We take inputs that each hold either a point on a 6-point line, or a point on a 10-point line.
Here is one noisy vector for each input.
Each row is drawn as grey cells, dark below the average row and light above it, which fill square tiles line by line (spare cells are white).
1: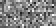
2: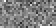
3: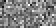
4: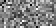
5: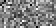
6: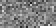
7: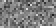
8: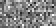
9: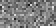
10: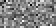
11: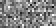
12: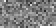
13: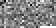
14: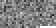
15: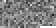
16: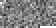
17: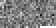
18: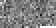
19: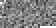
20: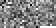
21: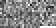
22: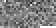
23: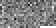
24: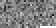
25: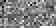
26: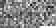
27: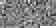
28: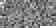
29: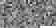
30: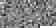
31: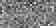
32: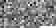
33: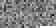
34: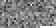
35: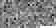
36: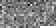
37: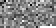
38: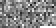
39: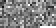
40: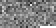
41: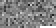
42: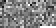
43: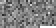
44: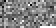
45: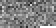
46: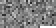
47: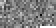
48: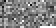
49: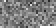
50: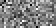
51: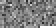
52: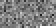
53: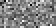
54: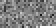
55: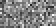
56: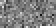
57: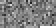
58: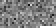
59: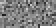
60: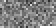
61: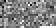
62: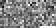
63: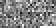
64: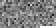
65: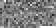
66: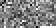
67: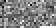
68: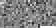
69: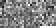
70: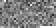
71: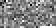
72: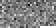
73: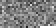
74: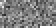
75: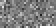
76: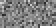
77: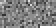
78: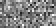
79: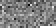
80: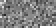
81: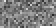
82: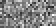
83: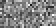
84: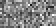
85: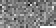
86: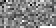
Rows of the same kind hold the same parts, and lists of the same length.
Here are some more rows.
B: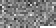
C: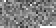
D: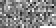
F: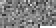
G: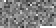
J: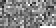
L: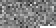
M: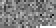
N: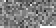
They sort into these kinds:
B, C, F, G, L, M, N
D, J

